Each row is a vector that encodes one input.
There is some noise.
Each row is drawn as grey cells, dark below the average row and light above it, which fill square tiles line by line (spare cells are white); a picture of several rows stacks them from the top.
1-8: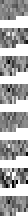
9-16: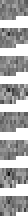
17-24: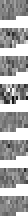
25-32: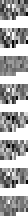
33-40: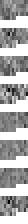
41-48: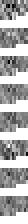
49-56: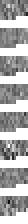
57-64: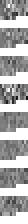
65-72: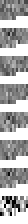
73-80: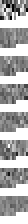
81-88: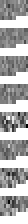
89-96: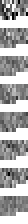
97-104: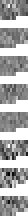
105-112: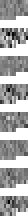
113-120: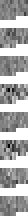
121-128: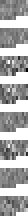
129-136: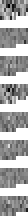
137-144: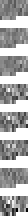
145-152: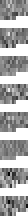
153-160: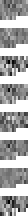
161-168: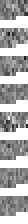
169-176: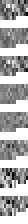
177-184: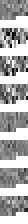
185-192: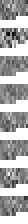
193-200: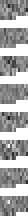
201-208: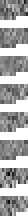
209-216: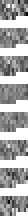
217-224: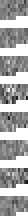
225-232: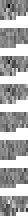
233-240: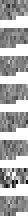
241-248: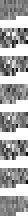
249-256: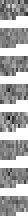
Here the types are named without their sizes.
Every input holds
three true/false values, together with either a label, or a node of a tree.
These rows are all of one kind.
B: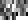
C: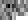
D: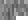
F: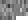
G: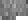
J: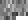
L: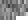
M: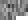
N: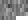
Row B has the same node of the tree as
L and N.
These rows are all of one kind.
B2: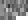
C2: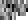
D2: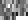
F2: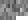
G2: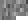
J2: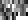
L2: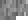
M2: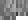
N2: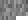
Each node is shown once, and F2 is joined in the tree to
L2.
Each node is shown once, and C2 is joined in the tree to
D2.
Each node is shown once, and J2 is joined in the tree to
G2.
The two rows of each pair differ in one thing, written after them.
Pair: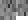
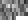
the label
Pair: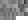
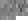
one of the three true/false values
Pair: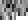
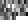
the label
